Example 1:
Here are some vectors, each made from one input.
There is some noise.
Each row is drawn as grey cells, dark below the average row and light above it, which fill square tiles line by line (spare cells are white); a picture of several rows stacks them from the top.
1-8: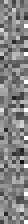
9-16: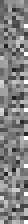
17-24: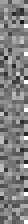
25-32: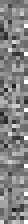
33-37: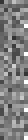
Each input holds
a point on a 4-point line and a point on a 6-point line.
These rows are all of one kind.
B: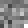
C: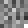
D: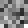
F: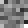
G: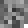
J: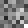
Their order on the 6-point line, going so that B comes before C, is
D, F, G, J, B, C.
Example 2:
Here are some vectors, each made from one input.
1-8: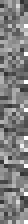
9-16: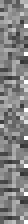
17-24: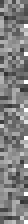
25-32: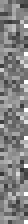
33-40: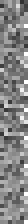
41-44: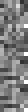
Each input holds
a point on a 7-point line.
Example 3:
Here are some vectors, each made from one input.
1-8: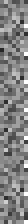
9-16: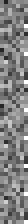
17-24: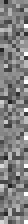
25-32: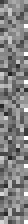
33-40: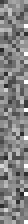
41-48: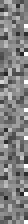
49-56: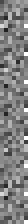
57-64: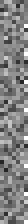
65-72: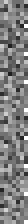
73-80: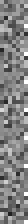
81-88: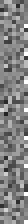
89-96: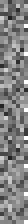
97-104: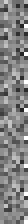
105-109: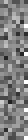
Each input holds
a point on an 11-point line.
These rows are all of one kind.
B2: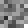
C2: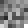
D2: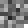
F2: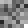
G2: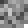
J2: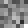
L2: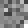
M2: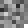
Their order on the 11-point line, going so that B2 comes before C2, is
B2, C2, G2, D2, L2, J2, M2, F2.
